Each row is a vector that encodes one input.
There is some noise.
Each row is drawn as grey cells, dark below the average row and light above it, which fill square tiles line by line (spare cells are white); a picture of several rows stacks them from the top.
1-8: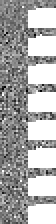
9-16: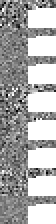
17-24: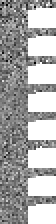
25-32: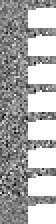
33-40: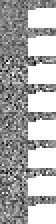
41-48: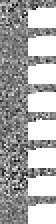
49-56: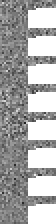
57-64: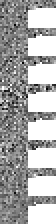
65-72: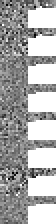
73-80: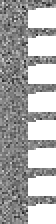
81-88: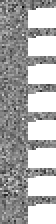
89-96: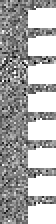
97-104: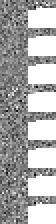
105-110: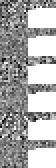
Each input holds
a true/false value, together with a list of up to two points on an 8-point line.
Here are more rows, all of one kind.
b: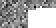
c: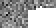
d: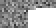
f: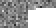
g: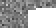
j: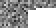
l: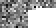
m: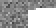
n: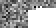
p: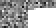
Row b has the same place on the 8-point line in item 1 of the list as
f and j.
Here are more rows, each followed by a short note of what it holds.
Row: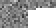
a true/false value, together with the empty list
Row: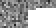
a true/false value, together with a list of two items
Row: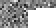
a true/false value, together with the empty list
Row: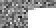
a true/false value, together with a list of two items
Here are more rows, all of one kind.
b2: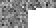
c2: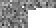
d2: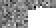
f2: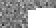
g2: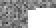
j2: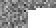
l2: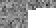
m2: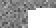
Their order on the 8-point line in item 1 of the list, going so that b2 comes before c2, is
g2, j2, m2, d2, f2, l2, b2, c2.
